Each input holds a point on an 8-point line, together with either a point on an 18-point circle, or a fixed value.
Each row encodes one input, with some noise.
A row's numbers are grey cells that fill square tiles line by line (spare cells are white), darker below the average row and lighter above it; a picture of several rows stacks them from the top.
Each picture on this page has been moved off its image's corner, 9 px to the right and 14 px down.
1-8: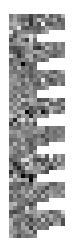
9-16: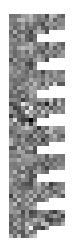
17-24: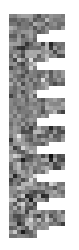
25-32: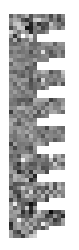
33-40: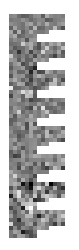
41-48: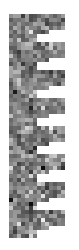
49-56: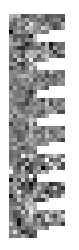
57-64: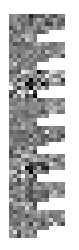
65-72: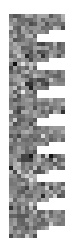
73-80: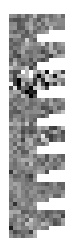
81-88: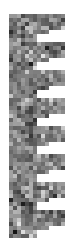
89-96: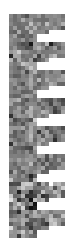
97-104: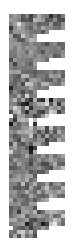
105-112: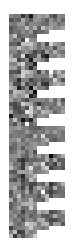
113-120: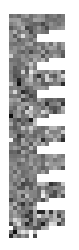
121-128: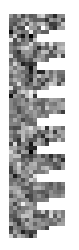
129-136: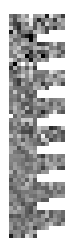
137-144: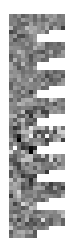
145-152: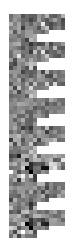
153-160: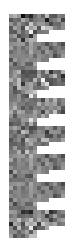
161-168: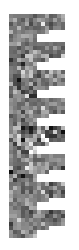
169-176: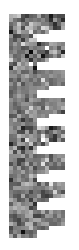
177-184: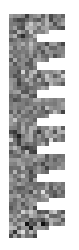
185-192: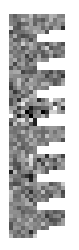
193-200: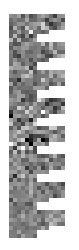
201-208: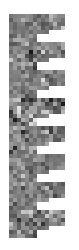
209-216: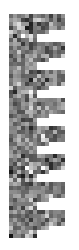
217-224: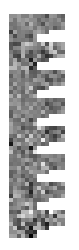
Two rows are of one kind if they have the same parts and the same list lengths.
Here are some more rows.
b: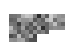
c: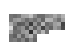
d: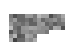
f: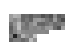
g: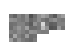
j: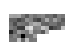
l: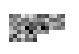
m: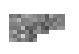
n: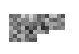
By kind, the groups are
b, c, d, g, j
f, l, m, n

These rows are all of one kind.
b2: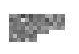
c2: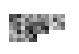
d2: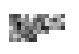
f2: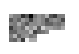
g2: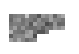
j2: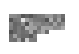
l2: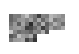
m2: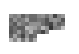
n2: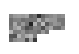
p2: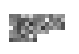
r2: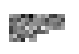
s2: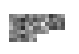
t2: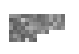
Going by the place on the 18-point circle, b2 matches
f2, j2, r2 and t2.
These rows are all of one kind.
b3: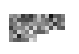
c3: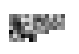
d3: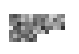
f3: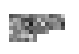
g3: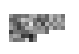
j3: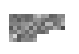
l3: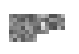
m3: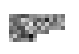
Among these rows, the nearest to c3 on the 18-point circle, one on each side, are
g3 and l3.
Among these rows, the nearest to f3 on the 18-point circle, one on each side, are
d3 and l3.
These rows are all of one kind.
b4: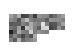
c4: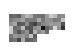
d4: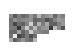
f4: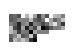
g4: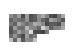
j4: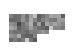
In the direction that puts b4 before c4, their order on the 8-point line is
f4, j4, b4, c4, d4, g4.
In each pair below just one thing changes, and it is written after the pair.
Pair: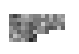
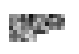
the place on the 18-point circle
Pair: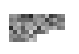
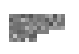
the place on the 18-point circle
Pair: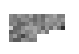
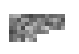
the place on the 18-point circle
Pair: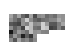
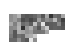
the place on the 18-point circle
